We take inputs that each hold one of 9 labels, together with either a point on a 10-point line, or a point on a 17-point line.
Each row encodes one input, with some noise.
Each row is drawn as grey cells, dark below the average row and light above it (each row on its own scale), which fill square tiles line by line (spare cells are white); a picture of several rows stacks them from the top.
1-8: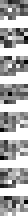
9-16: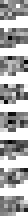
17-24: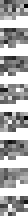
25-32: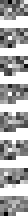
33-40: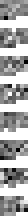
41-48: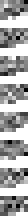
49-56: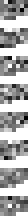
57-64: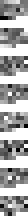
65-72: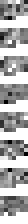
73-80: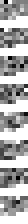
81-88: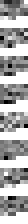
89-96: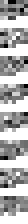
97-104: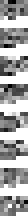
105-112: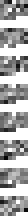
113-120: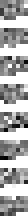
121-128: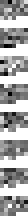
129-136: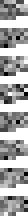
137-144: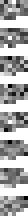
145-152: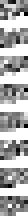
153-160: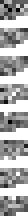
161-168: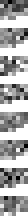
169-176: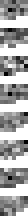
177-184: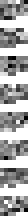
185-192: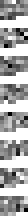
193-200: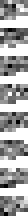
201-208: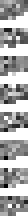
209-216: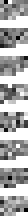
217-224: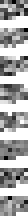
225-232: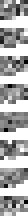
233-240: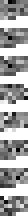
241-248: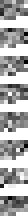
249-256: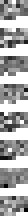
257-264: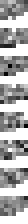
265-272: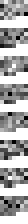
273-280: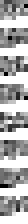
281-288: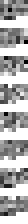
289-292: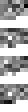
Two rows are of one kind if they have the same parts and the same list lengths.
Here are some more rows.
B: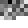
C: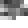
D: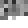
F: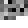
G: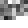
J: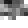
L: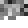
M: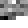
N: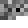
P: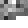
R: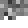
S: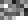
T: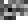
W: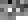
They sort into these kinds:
B, C, F, J, L, R, W
D, G, M, N, P, S, T

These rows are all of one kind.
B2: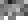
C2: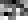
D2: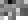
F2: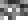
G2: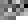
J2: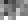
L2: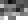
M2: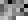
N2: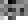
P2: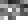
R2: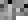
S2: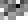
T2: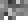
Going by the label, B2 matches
D2, M2 and R2.
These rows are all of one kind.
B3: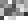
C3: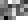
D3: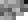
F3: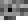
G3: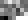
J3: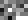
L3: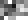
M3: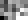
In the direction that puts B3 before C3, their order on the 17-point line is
B3, L3, G3, C3, F3, D3, J3, M3.
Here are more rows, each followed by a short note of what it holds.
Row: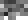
one of 9 labels and a point on a 10-point line
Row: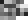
one of 9 labels and a point on a 17-point line
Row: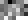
one of 9 labels and a point on a 10-point line
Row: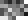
one of 9 labels and a point on a 10-point line
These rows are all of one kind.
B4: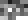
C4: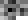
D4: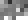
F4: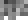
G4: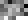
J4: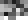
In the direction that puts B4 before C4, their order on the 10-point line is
B4, G4, D4, F4, C4, J4.
